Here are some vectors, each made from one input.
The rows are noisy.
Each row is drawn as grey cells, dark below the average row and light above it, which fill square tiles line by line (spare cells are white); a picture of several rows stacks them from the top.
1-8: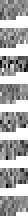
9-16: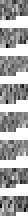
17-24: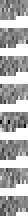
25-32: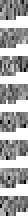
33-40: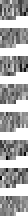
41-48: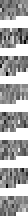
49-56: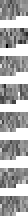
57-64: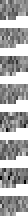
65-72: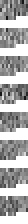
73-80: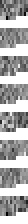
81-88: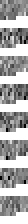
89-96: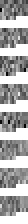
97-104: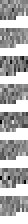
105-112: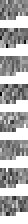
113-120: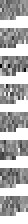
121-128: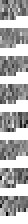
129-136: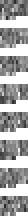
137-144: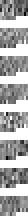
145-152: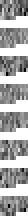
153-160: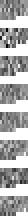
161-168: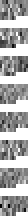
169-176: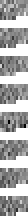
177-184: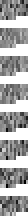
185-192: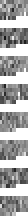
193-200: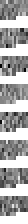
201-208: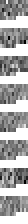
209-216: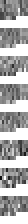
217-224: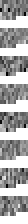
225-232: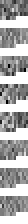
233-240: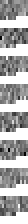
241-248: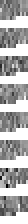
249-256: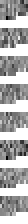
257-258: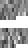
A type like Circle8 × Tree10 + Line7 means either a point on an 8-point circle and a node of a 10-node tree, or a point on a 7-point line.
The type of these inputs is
Bool × (Tree9 + Unit) + Circle5 × Label5.
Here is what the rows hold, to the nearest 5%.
About 35% of them hold a point on a 5-point circle and one of 5 labels. The rest hold a true/false value, together with either a fixed value, or a node of a 9-node tree.
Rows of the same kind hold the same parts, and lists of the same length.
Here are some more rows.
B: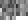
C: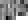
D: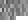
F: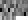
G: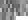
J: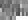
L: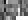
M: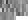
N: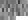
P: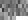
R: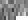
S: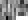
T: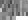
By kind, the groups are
B, D, G, J, M, N, P, R, T
C, F, S
L

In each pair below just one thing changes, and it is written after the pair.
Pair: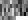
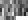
the place on the 5-point circle
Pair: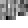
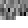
the label
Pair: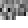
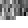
the label
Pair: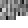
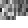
the label
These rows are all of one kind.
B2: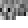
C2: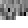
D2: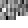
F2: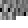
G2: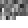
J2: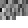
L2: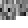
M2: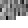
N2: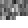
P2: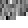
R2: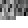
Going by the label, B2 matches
C2, F2 and L2.
